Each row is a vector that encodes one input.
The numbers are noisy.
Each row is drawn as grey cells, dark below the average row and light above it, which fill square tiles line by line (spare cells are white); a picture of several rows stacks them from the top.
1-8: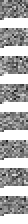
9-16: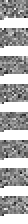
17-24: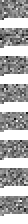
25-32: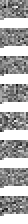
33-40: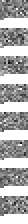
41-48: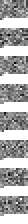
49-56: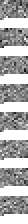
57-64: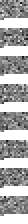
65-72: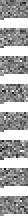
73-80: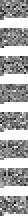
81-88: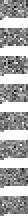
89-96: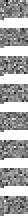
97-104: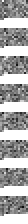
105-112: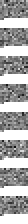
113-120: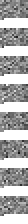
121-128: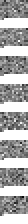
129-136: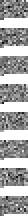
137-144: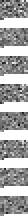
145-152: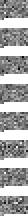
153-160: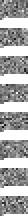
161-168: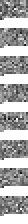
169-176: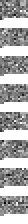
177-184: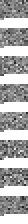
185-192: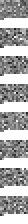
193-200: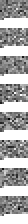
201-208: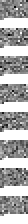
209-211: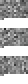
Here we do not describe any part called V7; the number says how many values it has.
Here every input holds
a node of each of two 8-node trees, together with either a point on a 5-point circle and a point on an 8-point line, or a value of V7.
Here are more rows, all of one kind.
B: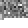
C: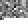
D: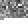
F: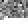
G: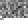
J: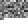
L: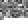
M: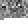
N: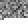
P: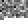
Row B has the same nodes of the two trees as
D, F, L and P.
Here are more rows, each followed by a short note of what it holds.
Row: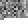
a node of each of two 8-node trees and a value of V7
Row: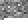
a point on a 5-point circle, a point on an 8-point line and a node of each of two 8-node trees
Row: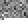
a point on a 5-point circle, a point on an 8-point line and a node of each of two 8-node trees
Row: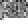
a node of each of two 8-node trees and a value of V7
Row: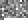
a point on a 5-point circle, a point on an 8-point line and a node of each of two 8-node trees
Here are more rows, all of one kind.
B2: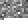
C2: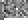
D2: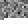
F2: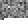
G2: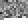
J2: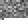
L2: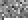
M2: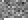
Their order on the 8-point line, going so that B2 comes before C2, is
B2, L2, M2, G2, J2, C2, D2, F2.
